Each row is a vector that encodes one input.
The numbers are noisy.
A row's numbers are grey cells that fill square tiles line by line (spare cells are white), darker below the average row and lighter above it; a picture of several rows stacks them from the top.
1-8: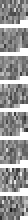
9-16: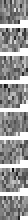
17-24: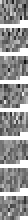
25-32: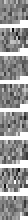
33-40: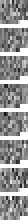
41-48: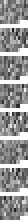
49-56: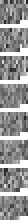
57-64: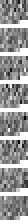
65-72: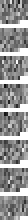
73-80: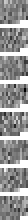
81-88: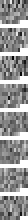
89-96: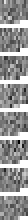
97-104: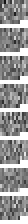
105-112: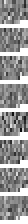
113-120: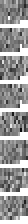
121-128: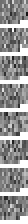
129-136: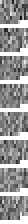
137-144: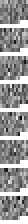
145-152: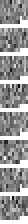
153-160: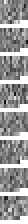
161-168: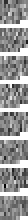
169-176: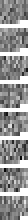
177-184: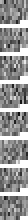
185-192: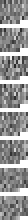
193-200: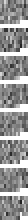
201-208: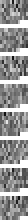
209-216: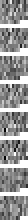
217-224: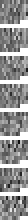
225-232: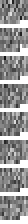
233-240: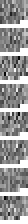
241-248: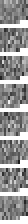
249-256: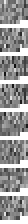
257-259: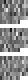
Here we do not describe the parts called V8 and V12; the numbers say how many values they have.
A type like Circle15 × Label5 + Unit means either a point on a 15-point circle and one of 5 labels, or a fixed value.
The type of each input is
Bool × (Tree16 + V8 × V12).
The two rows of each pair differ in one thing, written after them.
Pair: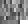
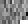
the value of V12
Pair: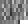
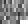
the value of V8
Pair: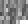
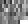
the true/false value
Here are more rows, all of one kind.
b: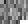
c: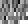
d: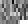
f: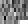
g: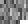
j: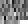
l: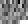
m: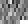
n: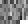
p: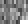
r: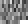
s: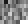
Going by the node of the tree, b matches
d and g.
